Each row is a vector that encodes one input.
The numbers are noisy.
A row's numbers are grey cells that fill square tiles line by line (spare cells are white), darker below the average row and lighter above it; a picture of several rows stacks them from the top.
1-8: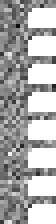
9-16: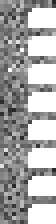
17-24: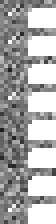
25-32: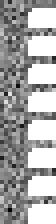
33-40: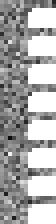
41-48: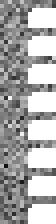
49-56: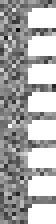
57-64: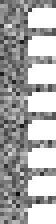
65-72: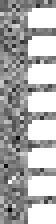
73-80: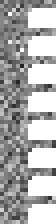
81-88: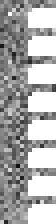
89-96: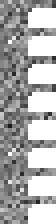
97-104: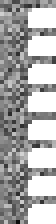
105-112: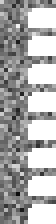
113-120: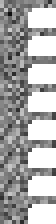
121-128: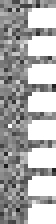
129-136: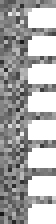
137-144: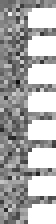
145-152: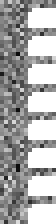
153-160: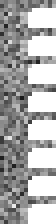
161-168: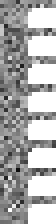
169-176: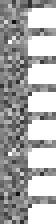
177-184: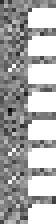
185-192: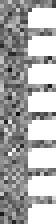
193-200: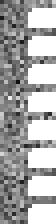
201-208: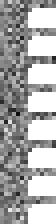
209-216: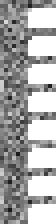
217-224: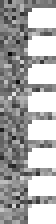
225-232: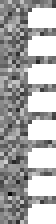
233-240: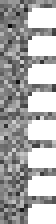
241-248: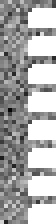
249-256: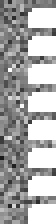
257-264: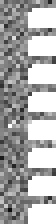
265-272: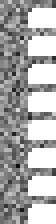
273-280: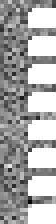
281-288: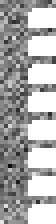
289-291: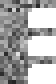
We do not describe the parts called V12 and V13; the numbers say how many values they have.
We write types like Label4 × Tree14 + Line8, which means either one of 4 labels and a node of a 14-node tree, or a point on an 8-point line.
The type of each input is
Bool × Bool × Bool × Bool + Label9 × V12 × V13 + Unit.
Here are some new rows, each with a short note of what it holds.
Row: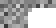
one of 9 labels, a value of V12 and a value of V13
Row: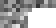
one of 9 labels, a value of V12 and a value of V13
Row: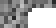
four true/false values
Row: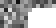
a fixed value
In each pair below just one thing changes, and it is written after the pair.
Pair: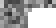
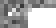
the value of V13
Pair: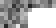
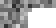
the label
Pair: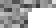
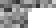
the value of V12
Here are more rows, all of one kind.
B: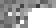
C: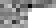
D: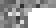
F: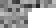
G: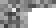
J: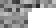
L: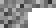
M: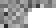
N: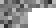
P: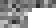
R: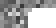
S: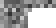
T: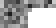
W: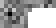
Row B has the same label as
F, J and N.
